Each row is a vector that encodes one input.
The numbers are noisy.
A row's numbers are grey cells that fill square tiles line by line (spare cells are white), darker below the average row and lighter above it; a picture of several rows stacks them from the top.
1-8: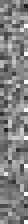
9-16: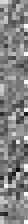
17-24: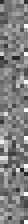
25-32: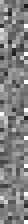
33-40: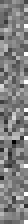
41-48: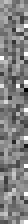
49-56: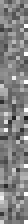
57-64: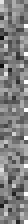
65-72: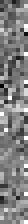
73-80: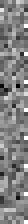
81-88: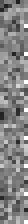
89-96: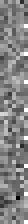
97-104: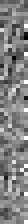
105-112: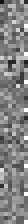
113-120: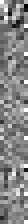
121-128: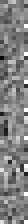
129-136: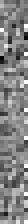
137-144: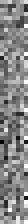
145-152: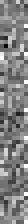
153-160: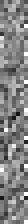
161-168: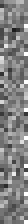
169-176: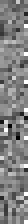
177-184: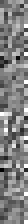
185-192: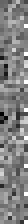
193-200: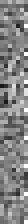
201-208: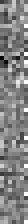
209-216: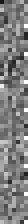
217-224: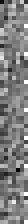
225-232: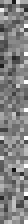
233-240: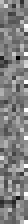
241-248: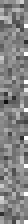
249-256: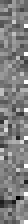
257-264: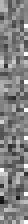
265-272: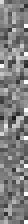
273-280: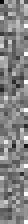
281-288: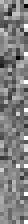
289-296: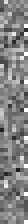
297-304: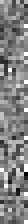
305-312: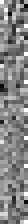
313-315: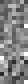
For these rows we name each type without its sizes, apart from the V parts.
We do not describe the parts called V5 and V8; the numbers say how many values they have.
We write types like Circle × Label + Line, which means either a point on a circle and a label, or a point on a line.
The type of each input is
Bool × V8 + (Circle + Unit) × V5.
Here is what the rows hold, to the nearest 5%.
About 25% of them hold a true/false value and a value of V8. The rest hold a value of V5, together with either a point on a circle, or a fixed value.
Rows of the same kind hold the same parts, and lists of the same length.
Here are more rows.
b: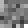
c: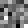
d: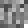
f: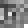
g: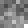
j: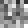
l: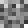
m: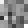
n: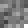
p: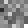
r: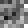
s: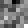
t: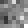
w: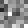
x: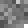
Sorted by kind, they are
b, g, l, m, n, r, t, x
c, d, f, s
j, p, w

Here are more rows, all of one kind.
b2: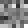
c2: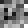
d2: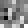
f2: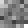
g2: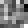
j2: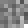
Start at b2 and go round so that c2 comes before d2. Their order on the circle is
b2, c2, f2, j2, d2, g2.
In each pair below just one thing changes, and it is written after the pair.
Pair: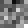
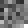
the value of V8
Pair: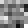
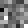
the true/false value
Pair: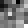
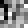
the true/false value
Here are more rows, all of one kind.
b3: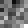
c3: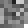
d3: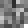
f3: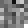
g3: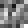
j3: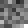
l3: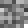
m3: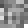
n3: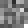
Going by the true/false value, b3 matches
g3 and j3.
